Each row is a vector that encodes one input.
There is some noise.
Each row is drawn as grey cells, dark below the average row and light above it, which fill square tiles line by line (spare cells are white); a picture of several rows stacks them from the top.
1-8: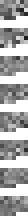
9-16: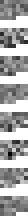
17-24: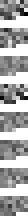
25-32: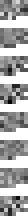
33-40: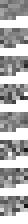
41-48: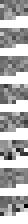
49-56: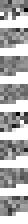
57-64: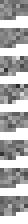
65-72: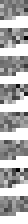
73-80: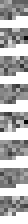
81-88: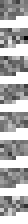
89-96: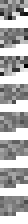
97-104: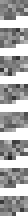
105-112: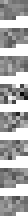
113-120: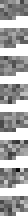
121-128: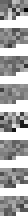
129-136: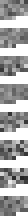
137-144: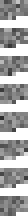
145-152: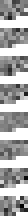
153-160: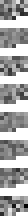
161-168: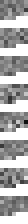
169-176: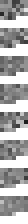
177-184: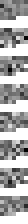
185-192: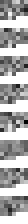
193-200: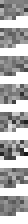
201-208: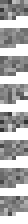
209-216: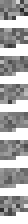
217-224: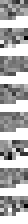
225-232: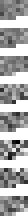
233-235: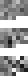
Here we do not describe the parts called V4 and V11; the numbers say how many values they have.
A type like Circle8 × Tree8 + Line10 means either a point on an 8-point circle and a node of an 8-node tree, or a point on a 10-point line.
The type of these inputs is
(Line6 + V4) × (Line9 + V11).
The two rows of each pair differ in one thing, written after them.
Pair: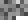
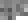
the value of V11
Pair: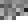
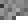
the value of V11
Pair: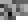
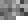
the value of V11
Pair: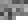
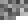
the value of V11
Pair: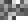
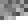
the value of V11
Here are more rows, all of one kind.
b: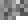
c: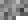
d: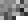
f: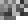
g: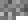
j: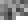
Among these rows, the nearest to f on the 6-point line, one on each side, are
b and c.
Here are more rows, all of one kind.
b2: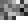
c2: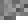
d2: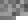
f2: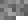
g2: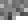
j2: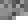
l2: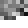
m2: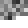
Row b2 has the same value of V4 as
c2 and d2.
